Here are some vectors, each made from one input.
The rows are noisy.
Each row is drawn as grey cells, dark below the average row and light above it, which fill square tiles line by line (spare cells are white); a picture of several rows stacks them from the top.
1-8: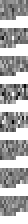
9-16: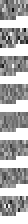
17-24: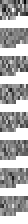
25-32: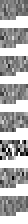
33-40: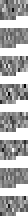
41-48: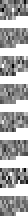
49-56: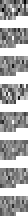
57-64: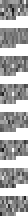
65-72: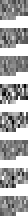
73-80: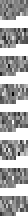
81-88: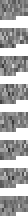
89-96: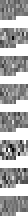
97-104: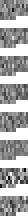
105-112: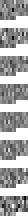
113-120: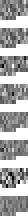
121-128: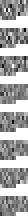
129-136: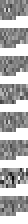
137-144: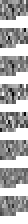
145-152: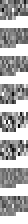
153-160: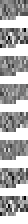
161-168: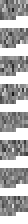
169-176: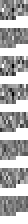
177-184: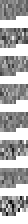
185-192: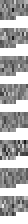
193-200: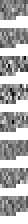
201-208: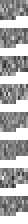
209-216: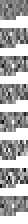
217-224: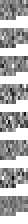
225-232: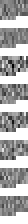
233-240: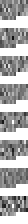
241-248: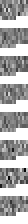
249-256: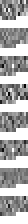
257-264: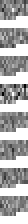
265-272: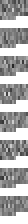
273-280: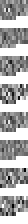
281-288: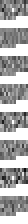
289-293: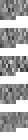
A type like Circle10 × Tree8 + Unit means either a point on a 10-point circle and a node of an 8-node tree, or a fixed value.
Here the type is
Circle16 + Line8.
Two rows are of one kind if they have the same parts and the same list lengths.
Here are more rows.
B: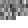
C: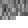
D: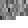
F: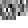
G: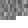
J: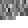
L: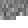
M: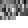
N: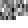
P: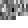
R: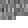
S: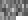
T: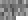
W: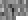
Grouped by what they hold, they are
B, C, F, G, L, M, R, S, T, W
D, J, N, P

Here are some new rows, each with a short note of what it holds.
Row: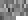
a point on an 8-point line
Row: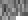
a point on a 16-point circle
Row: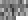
a point on a 16-point circle
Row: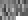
a point on a 16-point circle
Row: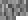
a point on a 16-point circle
